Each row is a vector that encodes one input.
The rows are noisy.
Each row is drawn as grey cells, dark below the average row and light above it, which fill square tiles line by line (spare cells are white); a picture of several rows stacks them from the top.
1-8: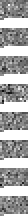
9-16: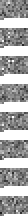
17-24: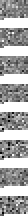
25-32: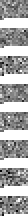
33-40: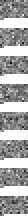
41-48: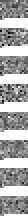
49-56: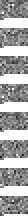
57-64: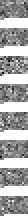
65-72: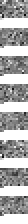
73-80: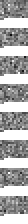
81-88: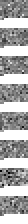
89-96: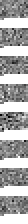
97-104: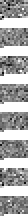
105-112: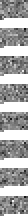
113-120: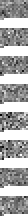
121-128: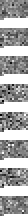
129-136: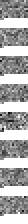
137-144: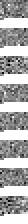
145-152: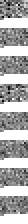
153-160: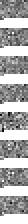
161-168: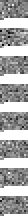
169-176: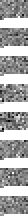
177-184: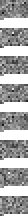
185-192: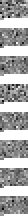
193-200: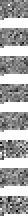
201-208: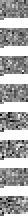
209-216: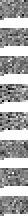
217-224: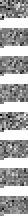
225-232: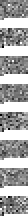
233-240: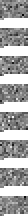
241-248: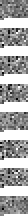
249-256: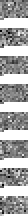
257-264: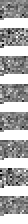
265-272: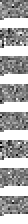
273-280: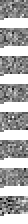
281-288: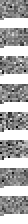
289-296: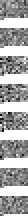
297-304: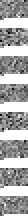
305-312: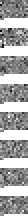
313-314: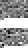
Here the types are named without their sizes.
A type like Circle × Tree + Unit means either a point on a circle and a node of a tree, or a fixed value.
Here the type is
Bool × Bool × Bool × Bool × Bool + List(Circle).
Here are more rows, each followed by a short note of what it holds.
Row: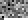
a list of one item
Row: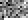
a list of two items
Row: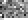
the empty list
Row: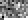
a list of one item
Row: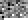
a list of two items
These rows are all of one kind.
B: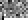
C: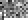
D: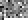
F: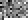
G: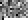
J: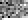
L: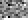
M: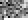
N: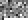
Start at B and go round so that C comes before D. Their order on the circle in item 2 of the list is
B, C, J, M, F, D, L, N, G.
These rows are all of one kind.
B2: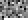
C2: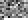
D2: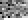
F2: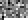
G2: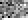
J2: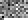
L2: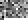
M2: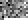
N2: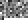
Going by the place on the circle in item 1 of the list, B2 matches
F2 and L2.
